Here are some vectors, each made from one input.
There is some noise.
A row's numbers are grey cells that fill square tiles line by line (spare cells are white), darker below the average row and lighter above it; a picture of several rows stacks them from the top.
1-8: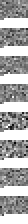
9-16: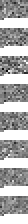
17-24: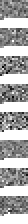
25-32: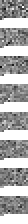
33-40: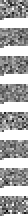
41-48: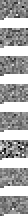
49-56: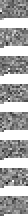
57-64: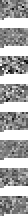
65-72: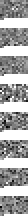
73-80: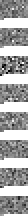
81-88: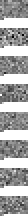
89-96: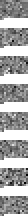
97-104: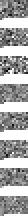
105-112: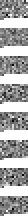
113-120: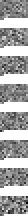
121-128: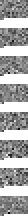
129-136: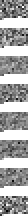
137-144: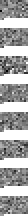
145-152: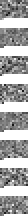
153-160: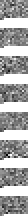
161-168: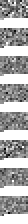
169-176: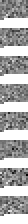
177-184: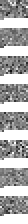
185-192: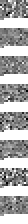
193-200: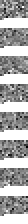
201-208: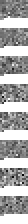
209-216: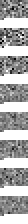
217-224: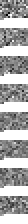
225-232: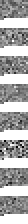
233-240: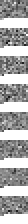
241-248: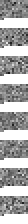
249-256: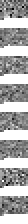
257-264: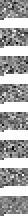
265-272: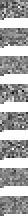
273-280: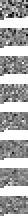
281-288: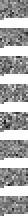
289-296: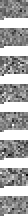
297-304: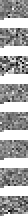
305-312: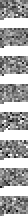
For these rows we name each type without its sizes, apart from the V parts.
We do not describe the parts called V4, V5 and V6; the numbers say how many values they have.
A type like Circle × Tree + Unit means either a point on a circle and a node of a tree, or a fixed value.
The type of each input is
Bool × (Circle + Unit) × Tree × V4 × V5 × V6.
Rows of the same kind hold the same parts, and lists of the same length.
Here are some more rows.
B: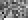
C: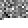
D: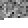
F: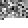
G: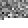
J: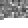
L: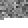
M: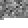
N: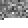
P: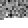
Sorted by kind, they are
B, D, J, L
C, F, G, M, N, P

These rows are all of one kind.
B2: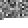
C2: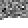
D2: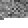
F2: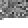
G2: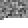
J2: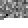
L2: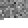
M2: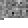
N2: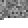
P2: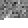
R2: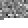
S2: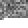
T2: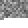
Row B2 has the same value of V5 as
D2, F2, M2 and T2.
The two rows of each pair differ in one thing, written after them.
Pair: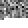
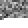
the node of the tree
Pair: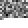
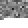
the value of V6
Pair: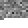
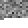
the value of V6
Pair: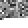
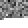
the value of V6
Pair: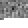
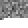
the value of V4
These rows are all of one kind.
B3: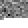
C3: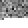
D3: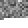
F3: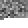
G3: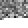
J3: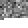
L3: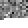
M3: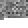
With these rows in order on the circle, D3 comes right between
B3 and C3.
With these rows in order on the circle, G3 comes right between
C3 and L3.
